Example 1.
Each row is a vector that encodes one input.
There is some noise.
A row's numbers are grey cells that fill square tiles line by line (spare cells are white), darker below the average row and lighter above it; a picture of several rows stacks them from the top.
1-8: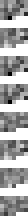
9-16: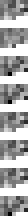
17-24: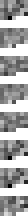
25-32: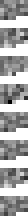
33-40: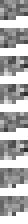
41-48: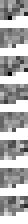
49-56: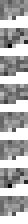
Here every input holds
a point on a 4-point line.
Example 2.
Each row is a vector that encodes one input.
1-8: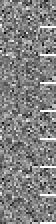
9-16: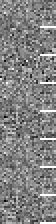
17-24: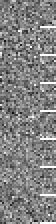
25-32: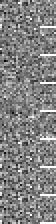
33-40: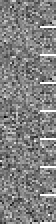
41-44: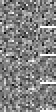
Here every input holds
a point on a 9-point line.
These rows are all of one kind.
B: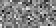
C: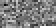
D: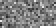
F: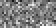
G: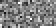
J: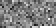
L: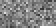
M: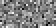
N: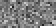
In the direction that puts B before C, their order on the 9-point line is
G, B, F, L, D, N, J, C, M.
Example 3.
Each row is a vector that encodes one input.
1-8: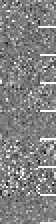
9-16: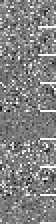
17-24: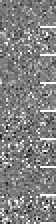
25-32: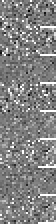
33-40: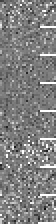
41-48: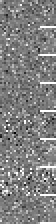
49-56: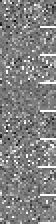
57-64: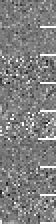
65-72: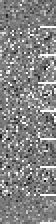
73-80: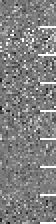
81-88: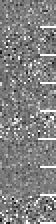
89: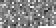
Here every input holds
a point on a 7-point line.
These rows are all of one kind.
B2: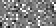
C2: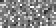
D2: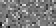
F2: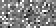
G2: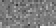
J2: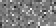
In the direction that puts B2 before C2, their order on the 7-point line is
F2, B2, D2, J2, G2, C2.
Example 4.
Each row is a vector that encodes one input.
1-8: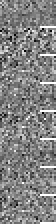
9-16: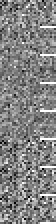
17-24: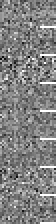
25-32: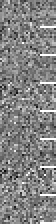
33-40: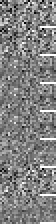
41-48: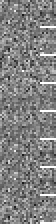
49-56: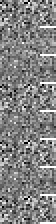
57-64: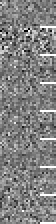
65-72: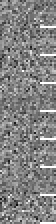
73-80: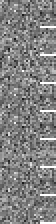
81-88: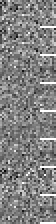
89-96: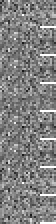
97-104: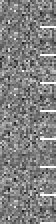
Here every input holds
a point on a 12-point line.
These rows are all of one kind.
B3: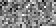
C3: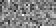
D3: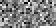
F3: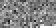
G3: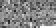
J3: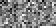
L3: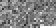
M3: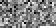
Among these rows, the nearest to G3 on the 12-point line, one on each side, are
C3 and F3.
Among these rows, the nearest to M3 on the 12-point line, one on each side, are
D3 and J3.
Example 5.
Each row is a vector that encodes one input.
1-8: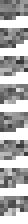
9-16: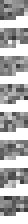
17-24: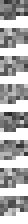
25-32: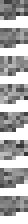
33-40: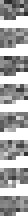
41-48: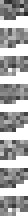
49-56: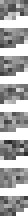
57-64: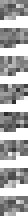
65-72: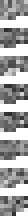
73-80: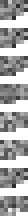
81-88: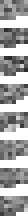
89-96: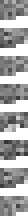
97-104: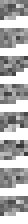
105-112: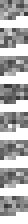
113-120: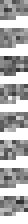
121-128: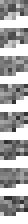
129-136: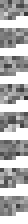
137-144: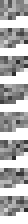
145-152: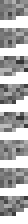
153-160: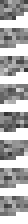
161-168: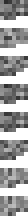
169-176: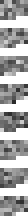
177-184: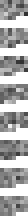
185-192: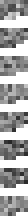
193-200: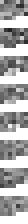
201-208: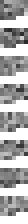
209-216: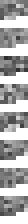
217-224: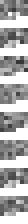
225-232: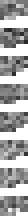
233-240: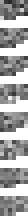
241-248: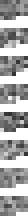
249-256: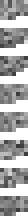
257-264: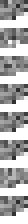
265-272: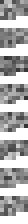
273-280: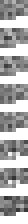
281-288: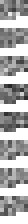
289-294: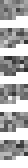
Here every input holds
a node of a 16-node tree.
